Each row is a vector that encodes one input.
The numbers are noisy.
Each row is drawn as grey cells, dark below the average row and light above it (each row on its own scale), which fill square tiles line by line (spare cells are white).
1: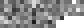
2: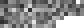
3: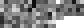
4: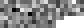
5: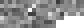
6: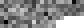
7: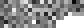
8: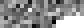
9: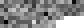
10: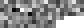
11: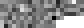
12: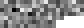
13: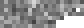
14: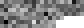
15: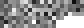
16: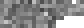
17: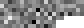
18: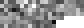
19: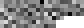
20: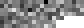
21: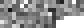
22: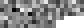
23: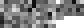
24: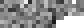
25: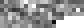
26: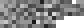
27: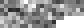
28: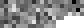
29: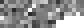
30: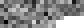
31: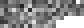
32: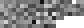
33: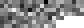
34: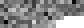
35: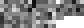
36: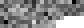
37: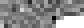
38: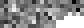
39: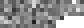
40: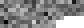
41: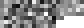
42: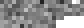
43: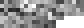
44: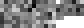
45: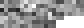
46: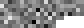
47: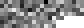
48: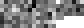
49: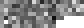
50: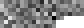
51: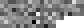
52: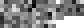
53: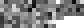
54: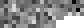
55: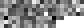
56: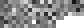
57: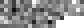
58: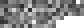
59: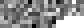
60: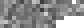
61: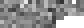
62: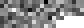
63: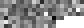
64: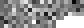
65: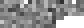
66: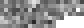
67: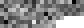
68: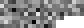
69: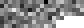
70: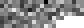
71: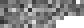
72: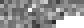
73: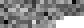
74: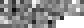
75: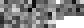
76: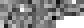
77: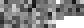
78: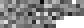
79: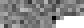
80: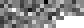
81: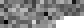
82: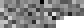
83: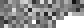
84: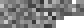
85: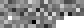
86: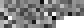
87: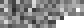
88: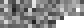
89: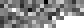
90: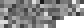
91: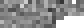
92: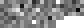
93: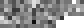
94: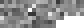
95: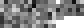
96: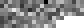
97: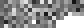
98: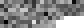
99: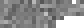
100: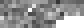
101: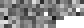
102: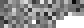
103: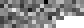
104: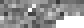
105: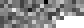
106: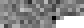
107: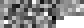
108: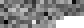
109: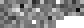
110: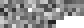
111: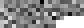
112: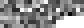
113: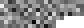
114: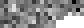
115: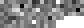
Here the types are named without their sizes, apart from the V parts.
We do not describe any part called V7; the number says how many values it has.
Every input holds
a value of V7, together with either a point on a circle and a true/false value, or a fixed value.
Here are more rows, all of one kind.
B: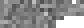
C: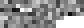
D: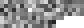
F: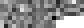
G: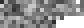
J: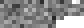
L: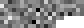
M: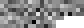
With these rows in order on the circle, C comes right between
F and M.
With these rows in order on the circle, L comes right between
D and G.
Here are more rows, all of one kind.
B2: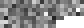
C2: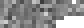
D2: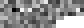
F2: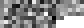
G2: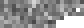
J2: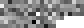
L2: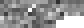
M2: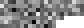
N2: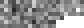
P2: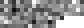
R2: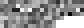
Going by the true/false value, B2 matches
C2 and F2.
